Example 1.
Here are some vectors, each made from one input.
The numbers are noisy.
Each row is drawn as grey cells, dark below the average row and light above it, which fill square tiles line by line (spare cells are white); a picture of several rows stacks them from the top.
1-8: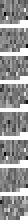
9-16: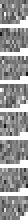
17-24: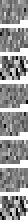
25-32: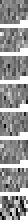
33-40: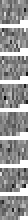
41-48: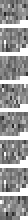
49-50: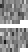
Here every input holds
either a fixed value, or a node of each of two 7-node trees.
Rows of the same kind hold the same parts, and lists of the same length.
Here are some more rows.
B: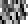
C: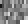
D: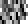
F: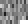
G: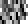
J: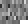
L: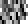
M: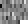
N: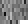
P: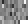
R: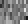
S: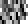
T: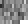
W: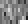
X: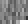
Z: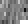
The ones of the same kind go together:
B, D, G, L, S
C, F, J, M, N, P, R, T, W, X, Z

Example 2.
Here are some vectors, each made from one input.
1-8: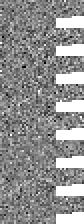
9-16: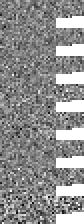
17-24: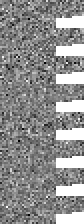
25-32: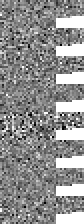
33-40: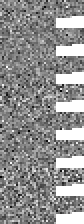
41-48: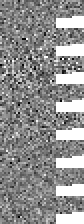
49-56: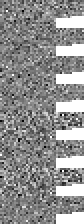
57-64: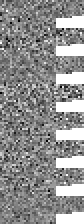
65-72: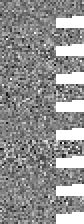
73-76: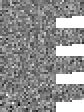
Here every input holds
a list of up to two points on a 9-point line.
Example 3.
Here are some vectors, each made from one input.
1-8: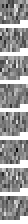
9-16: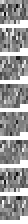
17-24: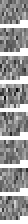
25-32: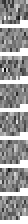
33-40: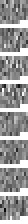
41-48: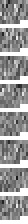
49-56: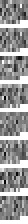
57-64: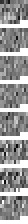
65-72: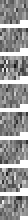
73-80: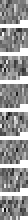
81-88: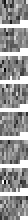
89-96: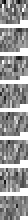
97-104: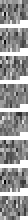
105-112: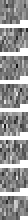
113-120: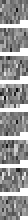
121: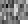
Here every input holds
either a point on a 6-point line, or a point on an 11-point line.
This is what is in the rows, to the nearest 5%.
About 35% of them hold a point on a 6-point line. The rest hold a point on an 11-point line.
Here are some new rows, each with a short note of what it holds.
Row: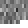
a point on an 11-point line
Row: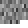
a point on an 11-point line
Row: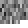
a point on a 6-point line
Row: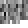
a point on a 6-point line
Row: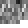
a point on an 11-point line
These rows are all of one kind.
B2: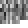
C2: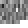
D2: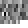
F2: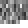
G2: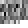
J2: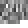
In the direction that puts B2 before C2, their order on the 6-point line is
G2, D2, B2, F2, C2, J2.
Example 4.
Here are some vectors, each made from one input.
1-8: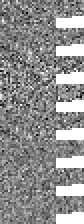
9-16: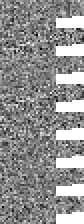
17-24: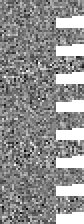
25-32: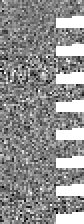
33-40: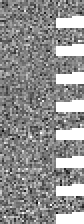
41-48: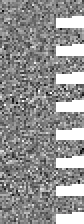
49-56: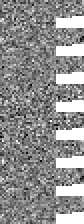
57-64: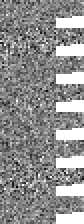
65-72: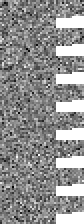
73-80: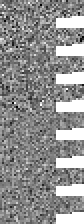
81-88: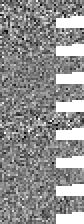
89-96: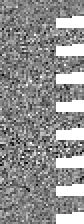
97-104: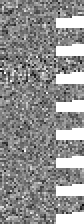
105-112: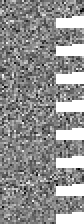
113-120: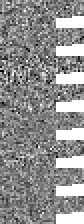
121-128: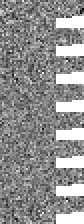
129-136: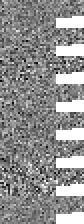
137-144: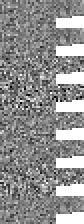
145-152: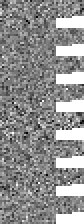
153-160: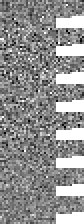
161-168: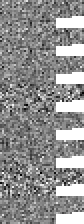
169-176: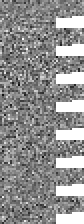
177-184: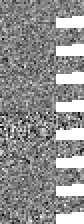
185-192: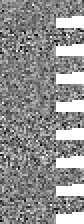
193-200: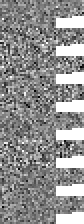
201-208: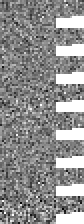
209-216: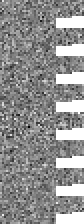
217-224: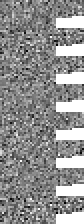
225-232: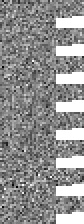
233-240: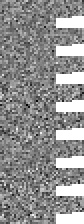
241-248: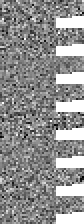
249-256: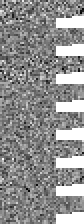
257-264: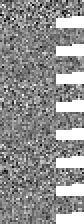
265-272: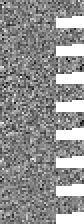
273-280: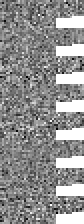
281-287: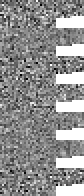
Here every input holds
either a point on a 14-point circle, or a point on a 9-point line.
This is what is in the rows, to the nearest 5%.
About 60% of them hold a point on a 14-point circle. The rest hold a point on a 9-point line.
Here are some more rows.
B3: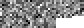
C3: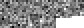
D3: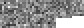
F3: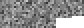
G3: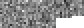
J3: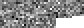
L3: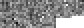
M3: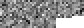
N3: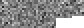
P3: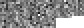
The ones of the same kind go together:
B3, C3, J3, L3, M3, P3
D3, F3, G3, N3

